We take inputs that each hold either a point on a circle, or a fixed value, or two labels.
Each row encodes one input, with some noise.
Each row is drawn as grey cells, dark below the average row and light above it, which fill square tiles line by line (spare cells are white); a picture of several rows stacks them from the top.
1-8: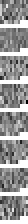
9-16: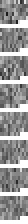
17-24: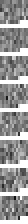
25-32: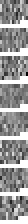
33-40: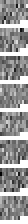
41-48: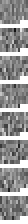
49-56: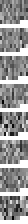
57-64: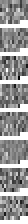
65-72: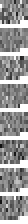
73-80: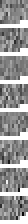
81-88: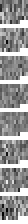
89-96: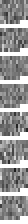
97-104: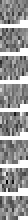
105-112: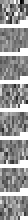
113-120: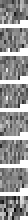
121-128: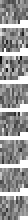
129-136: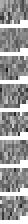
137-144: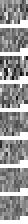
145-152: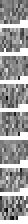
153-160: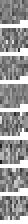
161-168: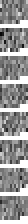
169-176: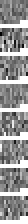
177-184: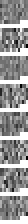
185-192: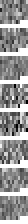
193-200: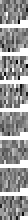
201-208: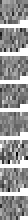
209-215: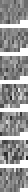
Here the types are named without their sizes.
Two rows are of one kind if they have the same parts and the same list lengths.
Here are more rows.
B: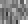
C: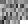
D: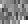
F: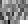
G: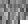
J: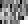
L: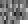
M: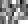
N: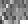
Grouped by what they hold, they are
B, C, J, M
D, F, G, L
N

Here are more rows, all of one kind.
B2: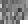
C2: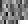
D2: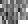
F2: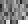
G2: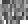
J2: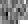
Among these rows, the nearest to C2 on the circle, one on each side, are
F2 and G2.
